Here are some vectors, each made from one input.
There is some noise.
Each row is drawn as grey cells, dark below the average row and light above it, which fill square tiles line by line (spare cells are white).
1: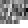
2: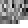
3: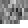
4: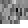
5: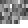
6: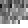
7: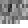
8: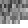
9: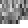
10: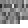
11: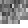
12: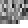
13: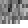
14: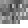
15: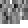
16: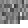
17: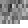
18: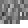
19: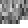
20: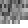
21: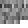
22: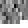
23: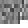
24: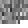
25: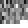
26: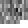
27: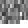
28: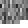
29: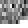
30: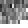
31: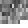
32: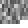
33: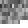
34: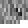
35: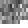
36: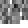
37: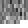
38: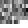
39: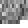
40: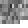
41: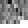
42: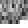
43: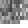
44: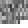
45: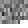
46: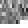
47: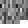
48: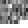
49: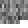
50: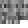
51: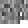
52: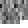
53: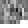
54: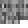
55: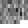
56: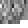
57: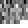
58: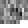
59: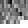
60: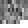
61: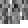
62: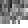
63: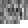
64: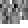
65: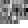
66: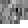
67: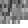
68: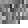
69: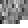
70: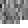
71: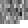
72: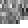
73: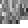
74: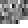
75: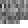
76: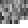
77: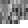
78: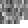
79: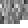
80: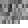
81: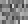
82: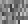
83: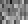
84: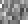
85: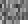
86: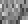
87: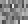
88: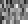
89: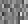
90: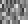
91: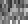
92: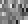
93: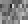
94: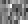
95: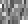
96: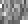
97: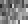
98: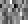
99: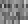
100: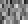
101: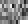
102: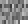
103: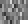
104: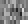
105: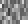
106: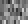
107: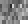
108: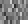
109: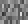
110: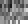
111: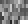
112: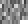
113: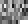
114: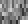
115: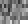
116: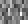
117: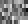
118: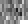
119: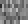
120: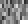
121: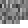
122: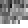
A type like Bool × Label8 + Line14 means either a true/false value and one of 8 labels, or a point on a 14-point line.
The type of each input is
(Line7 + Line8) × Line8.
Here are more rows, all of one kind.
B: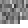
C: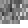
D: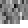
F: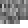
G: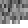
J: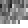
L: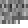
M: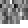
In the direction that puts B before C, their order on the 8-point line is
M, D, F, B, L, C, G, J.
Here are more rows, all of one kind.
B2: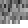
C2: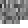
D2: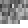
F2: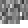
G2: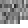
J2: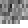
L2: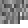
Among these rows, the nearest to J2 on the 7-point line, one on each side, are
C2 and D2.
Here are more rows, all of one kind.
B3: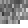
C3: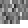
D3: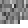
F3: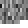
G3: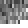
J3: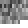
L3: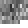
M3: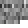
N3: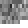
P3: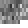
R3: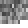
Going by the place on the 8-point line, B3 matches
J3 and R3.
